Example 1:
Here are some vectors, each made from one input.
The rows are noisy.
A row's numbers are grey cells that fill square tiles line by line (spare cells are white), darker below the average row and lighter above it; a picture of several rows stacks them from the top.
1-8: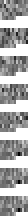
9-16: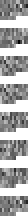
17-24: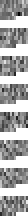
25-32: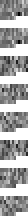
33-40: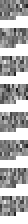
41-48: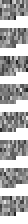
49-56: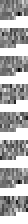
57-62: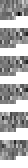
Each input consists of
a node of a 9-node tree.
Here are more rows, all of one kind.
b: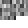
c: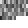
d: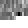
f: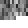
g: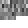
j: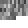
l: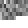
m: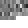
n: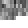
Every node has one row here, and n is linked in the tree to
g, j, l and m.
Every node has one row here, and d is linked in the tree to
l.
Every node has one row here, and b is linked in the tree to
j.
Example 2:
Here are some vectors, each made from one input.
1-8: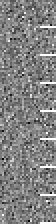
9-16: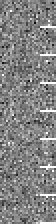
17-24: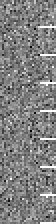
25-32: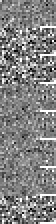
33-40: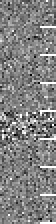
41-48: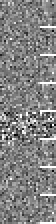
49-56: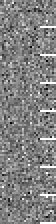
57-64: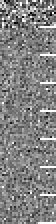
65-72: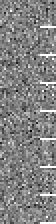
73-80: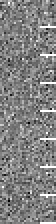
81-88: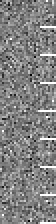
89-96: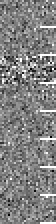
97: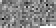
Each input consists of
either a point on an 11-point circle, or a fixed value.
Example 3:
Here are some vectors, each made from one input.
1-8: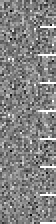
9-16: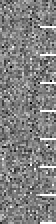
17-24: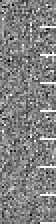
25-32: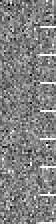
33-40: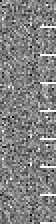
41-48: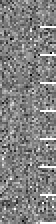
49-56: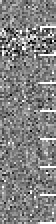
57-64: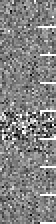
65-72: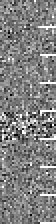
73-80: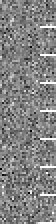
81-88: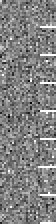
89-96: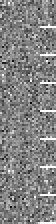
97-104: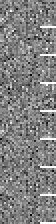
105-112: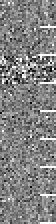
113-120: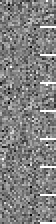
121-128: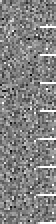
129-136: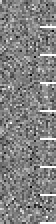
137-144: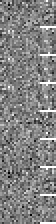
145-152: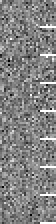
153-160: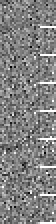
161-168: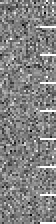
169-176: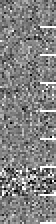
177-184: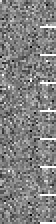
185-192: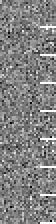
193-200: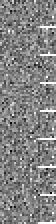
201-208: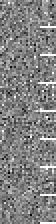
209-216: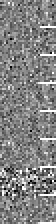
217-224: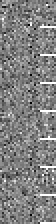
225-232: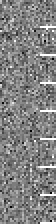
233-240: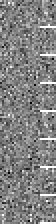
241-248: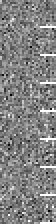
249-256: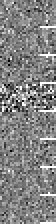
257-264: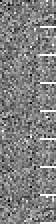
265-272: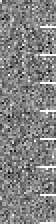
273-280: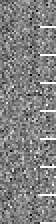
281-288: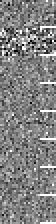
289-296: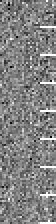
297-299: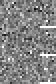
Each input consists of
either a point on an 11-point circle, or a fixed value.
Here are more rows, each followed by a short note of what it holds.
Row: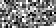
a fixed value
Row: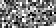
a fixed value
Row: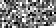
a fixed value
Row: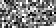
a fixed value
